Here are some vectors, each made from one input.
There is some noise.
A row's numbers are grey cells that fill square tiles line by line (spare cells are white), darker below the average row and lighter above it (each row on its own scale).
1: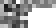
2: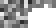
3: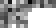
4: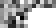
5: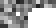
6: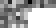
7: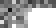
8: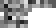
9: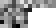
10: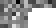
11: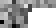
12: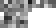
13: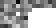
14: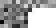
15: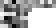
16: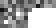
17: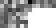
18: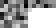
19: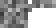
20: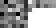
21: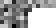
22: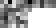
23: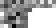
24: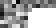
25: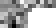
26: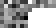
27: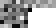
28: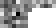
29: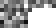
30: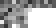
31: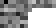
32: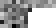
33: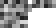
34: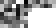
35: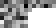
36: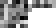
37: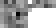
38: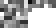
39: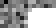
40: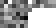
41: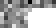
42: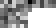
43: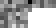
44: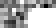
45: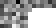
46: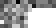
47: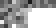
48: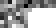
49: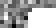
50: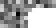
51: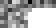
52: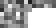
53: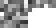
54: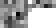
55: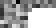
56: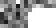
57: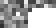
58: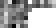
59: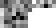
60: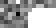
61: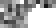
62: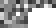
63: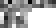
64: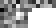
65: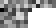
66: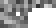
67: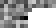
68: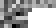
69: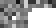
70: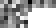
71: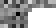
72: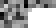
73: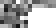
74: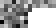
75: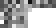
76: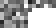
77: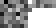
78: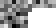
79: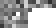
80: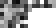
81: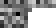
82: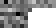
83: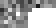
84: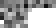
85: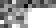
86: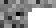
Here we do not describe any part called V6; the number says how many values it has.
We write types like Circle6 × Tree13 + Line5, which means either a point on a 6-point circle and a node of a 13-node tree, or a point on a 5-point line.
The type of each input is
(Line5 + V6) × Line7.
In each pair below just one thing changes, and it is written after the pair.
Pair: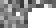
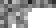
the place on the 7-point line
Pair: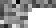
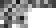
the place on the 7-point line
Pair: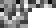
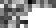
the place on the 7-point line
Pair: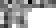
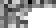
the place on the 7-point line
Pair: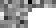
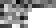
the place on the 7-point line
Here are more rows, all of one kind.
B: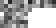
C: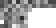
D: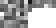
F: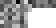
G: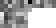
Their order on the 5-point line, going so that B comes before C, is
D, G, B, C, F.
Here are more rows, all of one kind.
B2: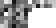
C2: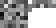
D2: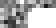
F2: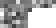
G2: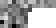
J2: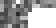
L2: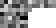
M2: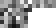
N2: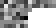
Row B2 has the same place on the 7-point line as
C2 and M2.
